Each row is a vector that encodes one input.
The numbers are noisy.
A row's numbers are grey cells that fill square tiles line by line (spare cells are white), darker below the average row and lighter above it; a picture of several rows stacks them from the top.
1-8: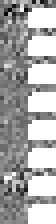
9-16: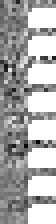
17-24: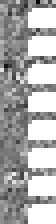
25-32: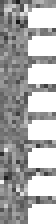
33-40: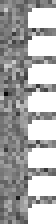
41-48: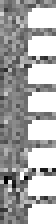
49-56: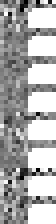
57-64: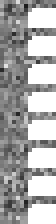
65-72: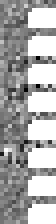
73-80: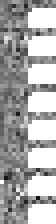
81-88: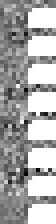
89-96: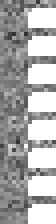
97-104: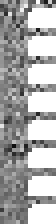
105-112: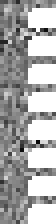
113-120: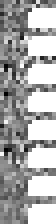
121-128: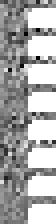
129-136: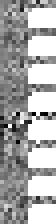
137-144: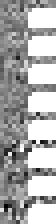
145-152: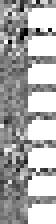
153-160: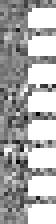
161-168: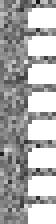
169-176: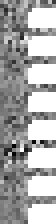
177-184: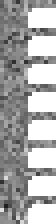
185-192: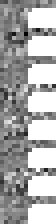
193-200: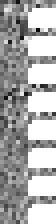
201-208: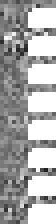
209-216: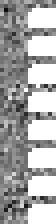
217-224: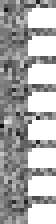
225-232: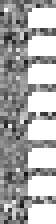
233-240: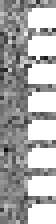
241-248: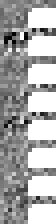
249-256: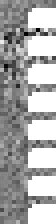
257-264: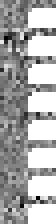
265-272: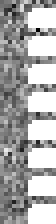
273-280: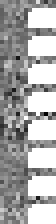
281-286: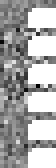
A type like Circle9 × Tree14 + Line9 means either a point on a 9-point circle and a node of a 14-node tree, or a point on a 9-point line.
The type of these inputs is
Circle13.
